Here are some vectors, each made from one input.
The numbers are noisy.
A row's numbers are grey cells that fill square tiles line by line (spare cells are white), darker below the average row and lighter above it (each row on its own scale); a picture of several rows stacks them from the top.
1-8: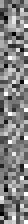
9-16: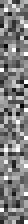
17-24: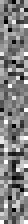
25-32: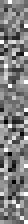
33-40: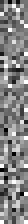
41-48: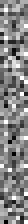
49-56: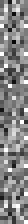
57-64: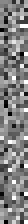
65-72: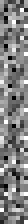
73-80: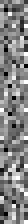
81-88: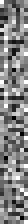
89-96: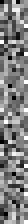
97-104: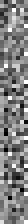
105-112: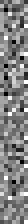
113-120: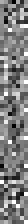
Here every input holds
a point on a 6-point line, together with either a point on a 6-point line, or three true/false values.
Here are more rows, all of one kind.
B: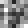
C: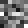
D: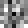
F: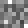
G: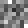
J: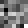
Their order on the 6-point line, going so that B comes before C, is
B, G, J, F, C, D.
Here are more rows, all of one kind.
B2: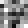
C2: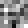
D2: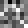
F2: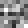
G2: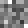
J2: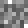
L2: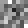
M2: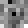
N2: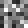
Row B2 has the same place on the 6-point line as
D2, G2 and M2.
